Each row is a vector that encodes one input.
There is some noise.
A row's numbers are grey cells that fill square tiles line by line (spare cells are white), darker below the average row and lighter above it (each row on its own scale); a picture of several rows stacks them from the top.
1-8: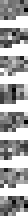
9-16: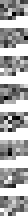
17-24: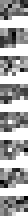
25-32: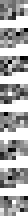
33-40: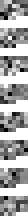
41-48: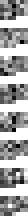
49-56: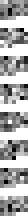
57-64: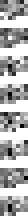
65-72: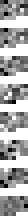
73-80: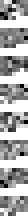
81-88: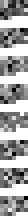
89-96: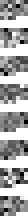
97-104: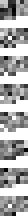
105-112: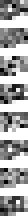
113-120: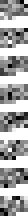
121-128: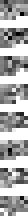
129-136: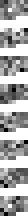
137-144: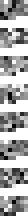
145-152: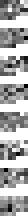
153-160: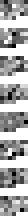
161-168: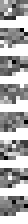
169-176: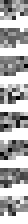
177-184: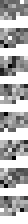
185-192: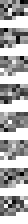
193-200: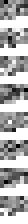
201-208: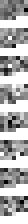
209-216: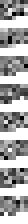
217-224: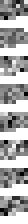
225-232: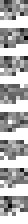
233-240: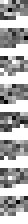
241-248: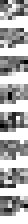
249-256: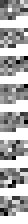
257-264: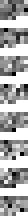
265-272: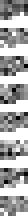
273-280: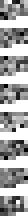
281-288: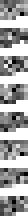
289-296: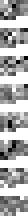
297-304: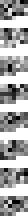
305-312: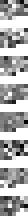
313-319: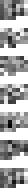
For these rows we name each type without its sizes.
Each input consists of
either a fixed value, or a label and a true/false value.
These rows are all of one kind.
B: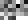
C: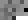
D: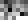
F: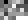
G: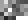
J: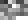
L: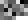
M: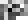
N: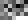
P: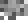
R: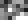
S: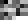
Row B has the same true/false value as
C, F, J and P.
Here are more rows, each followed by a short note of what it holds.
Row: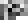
a label and a true/false value
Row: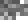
a fixed value
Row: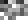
a label and a true/false value
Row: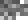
a fixed value
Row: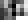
a label and a true/false value
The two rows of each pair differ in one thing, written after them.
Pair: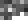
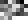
the label
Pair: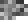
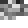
the true/false value
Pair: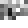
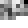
the true/false value
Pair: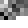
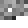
the true/false value
